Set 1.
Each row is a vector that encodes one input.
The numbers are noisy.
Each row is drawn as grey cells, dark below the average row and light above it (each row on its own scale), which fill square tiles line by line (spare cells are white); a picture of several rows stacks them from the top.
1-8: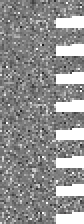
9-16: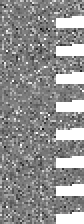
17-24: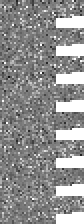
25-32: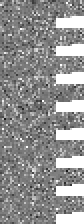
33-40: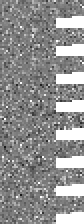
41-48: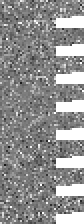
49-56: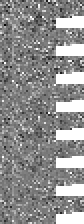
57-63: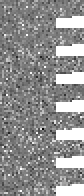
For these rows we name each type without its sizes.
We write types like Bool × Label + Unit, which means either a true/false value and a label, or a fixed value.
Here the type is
Bool × Bool × Bool × Bool + Unit.
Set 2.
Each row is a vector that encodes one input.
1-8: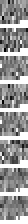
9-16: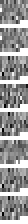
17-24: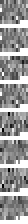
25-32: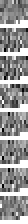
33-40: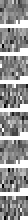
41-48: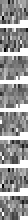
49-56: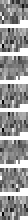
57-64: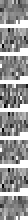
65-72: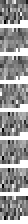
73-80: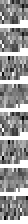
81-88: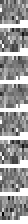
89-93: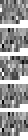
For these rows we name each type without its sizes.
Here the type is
Label.
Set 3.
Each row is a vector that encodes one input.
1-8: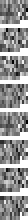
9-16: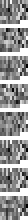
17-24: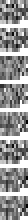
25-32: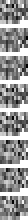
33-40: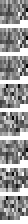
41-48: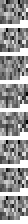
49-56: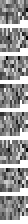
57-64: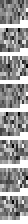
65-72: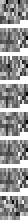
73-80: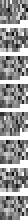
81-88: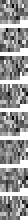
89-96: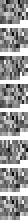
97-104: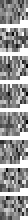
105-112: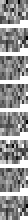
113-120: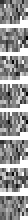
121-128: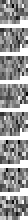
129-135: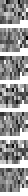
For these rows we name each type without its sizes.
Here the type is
Line.
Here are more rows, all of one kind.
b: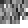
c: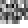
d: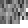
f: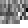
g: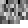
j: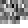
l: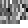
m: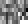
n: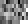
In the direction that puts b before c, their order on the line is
g, n, d, b, j, c, m, f, l.
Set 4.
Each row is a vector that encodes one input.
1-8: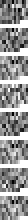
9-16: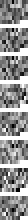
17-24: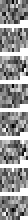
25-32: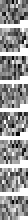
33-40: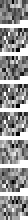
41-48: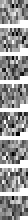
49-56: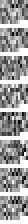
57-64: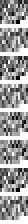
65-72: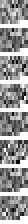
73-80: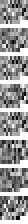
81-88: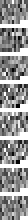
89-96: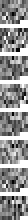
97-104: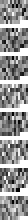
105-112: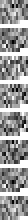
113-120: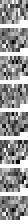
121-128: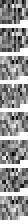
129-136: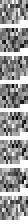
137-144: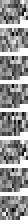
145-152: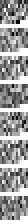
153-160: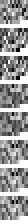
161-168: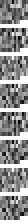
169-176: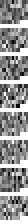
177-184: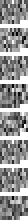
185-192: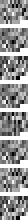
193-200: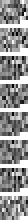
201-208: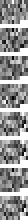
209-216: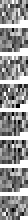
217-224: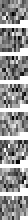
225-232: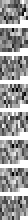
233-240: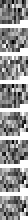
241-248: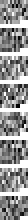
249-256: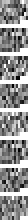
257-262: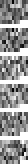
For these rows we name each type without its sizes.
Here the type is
Line.
